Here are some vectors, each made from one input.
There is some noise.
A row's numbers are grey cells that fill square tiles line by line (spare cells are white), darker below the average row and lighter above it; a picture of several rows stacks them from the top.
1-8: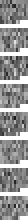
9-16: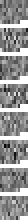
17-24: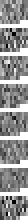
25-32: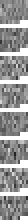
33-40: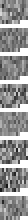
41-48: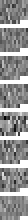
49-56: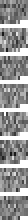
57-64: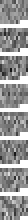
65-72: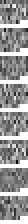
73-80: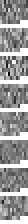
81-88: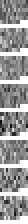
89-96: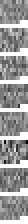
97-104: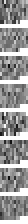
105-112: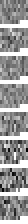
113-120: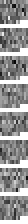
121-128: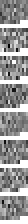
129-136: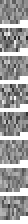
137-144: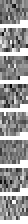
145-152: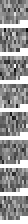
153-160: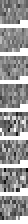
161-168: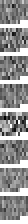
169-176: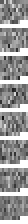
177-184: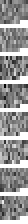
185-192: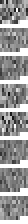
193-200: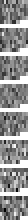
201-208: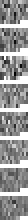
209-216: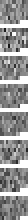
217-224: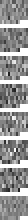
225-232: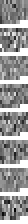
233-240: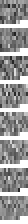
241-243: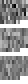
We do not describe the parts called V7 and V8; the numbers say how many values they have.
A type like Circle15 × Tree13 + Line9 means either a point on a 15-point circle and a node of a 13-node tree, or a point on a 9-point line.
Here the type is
Bool × Line5 × V7 × V8 + Line6 × Line6.
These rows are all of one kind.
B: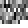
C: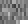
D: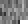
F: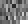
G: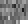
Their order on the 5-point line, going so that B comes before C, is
D, B, F, G, C.
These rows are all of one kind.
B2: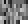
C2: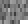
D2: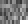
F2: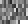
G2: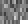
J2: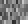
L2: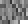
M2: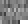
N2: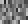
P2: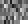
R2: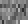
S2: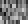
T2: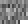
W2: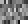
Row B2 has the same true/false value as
D2, F2, P2 and W2.
